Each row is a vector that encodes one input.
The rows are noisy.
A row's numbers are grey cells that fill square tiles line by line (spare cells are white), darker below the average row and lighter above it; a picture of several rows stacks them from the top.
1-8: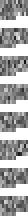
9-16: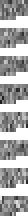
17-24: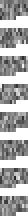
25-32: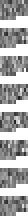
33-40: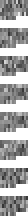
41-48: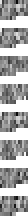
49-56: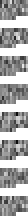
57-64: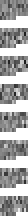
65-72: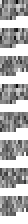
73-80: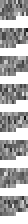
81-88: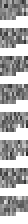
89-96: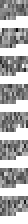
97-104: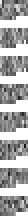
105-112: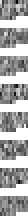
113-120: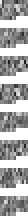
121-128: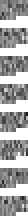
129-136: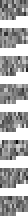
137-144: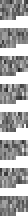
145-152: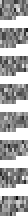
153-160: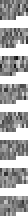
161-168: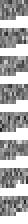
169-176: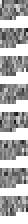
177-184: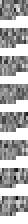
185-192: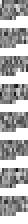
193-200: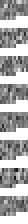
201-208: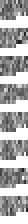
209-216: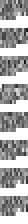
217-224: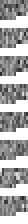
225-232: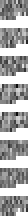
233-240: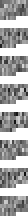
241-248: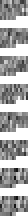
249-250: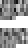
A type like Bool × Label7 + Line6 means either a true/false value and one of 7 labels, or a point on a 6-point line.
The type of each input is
Bool × Bool × Bool + Line7 × (Tree11 + Unit).
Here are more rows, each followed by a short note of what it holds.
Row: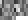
three true/false values
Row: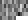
a point on a 7-point line and a node of an 11-node tree
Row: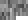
a point on a 7-point line and a node of an 11-node tree
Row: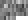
a point on a 7-point line and a node of an 11-node tree
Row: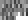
three true/false values
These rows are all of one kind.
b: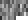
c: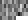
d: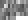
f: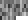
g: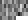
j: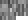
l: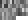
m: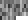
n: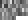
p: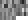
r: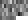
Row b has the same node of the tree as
c, g, j and l.
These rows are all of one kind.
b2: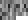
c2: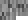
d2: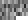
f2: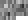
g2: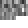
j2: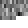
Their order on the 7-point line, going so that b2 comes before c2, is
g2, j2, d2, b2, c2, f2.
